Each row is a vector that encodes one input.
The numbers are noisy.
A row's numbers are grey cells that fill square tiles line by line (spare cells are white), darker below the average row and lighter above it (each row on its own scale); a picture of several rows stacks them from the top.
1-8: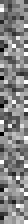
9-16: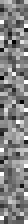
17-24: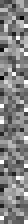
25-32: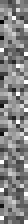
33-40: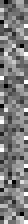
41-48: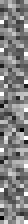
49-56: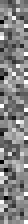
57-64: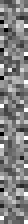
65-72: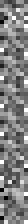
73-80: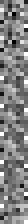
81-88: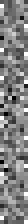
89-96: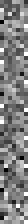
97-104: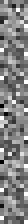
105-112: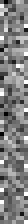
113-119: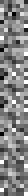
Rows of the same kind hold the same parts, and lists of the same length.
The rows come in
2 kinds.
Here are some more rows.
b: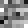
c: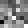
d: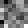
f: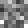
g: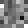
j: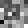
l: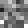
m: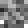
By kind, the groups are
b, c, d, g, j
f, l, m

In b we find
a point on a 13-point circle.
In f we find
a point on a 6-point line.
